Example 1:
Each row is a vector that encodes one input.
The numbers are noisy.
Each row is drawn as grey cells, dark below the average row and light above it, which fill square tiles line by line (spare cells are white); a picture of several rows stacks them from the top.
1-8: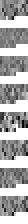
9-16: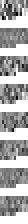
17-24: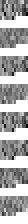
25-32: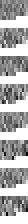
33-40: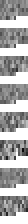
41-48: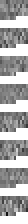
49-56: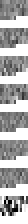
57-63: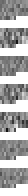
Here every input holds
either a fixed value, or a node of an 8-node tree and a true/false value.
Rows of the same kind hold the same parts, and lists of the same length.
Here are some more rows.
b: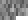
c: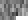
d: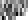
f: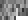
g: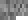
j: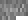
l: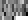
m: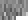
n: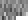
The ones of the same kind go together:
b, c, d, f, g, j, m, n
l

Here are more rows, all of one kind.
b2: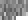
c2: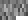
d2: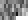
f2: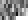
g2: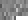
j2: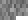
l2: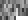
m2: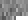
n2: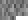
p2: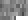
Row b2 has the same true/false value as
g2, l2, m2 and p2.
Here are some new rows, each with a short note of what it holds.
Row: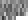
a node of an 8-node tree and a true/false value
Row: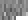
a node of an 8-node tree and a true/false value
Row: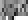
a fixed value
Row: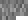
a node of an 8-node tree and a true/false value
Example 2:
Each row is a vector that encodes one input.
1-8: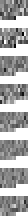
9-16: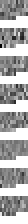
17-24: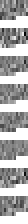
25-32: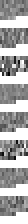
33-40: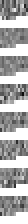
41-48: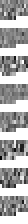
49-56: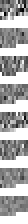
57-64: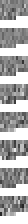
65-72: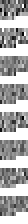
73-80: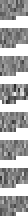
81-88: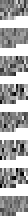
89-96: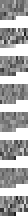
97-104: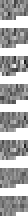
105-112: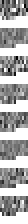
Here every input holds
either a point on a 5-point line, or a point on an 8-point line.
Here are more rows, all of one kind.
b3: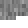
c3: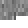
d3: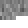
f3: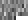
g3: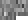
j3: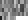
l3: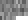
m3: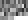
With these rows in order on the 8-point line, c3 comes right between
f3 and j3.
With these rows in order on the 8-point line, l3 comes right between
d3 and f3.
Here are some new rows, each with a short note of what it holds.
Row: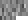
a point on an 8-point line
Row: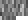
a point on a 5-point line
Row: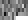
a point on a 5-point line
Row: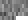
a point on a 5-point line
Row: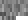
a point on a 5-point line
